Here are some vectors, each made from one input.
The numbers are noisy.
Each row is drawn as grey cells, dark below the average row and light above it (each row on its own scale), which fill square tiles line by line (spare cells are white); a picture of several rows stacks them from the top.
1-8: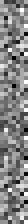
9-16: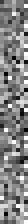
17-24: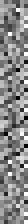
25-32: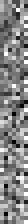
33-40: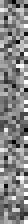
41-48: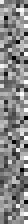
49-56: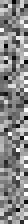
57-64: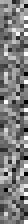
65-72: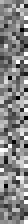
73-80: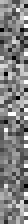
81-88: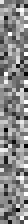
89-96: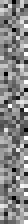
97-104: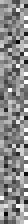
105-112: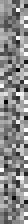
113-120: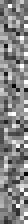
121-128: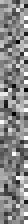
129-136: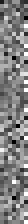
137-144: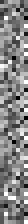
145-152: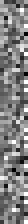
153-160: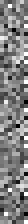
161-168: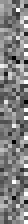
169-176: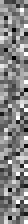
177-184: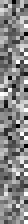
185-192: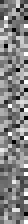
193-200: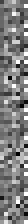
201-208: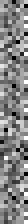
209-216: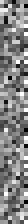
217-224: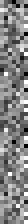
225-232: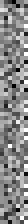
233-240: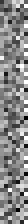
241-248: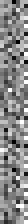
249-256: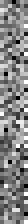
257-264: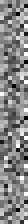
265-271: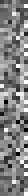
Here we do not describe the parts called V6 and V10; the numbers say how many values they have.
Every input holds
either a value of V6 and a value of V10, or a list of up to three points on a 5-point line.
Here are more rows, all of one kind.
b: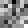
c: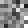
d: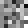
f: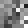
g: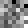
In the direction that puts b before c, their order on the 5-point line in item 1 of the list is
b, g, d, c, f.
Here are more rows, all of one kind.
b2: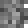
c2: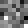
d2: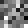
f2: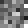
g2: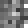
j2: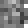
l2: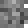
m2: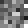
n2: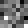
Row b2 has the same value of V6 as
f2, g2 and m2.
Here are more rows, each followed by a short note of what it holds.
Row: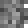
a value of V6 and a value of V10
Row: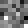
a value of V6 and a value of V10
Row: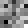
a list of three items
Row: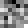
a list of two items
